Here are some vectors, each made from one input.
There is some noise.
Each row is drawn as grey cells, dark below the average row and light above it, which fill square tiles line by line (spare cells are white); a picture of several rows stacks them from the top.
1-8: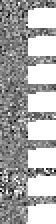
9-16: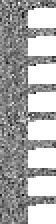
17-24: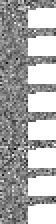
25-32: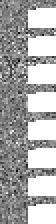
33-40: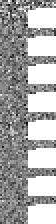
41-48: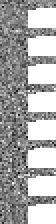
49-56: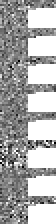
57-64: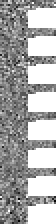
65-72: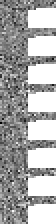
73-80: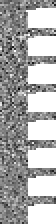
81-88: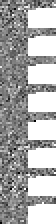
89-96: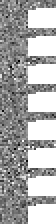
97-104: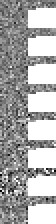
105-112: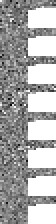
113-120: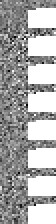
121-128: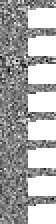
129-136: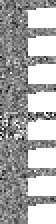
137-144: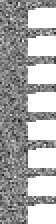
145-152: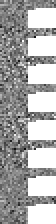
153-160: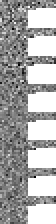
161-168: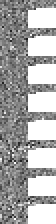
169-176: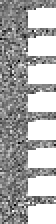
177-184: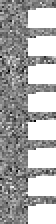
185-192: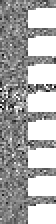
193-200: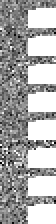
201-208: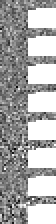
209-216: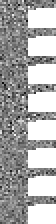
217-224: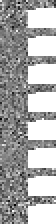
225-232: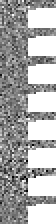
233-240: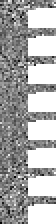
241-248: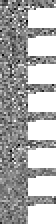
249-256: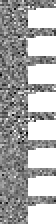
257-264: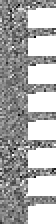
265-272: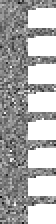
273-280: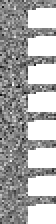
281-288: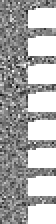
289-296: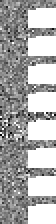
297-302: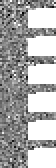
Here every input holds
a list of up to two items, each either a point on a 5-point line, or a point on an 11-point line.
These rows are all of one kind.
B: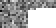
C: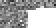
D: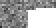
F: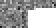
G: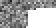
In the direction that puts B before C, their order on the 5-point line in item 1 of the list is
F, D, B, G, C.
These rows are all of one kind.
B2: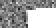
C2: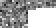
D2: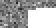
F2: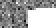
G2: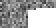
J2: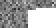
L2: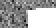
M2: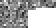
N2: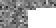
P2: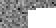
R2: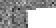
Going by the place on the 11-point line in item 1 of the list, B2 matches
L2 and R2.
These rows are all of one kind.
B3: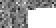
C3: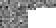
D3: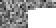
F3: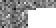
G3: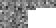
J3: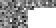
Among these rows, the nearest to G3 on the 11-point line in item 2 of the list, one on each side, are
B3 and J3.
